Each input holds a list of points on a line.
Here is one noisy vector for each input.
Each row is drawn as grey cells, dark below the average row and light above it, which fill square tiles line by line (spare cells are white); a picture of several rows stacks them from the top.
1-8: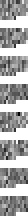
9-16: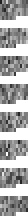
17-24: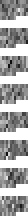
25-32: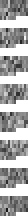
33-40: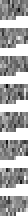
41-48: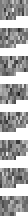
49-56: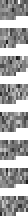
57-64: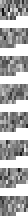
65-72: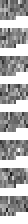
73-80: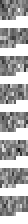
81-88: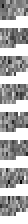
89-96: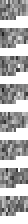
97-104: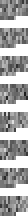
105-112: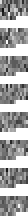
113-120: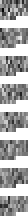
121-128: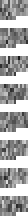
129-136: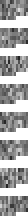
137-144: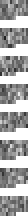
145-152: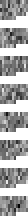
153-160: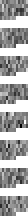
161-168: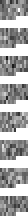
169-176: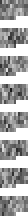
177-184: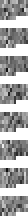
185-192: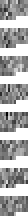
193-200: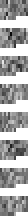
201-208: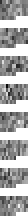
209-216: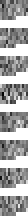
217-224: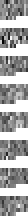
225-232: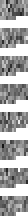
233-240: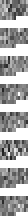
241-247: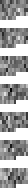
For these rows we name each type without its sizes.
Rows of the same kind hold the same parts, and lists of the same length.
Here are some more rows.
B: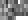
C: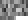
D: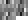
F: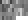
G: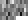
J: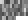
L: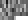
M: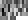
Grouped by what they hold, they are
B, C, F, L
D, G, J
M

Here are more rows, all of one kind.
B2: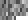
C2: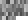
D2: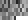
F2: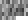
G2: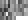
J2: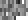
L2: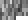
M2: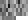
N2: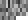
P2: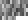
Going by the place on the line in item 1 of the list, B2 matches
D2, J2, M2 and N2.
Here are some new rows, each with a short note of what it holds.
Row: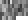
a list of two items
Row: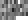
a list of one item
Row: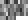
a list of two items
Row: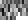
the empty list
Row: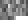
a list of one item
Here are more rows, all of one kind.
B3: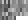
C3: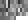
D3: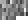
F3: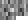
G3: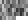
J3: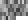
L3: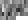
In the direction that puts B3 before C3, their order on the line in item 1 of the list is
G3, L3, J3, D3, F3, B3, C3.
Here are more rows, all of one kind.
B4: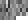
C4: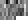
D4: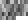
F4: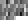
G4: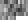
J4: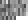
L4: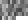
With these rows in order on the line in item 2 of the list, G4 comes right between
C4 and J4.
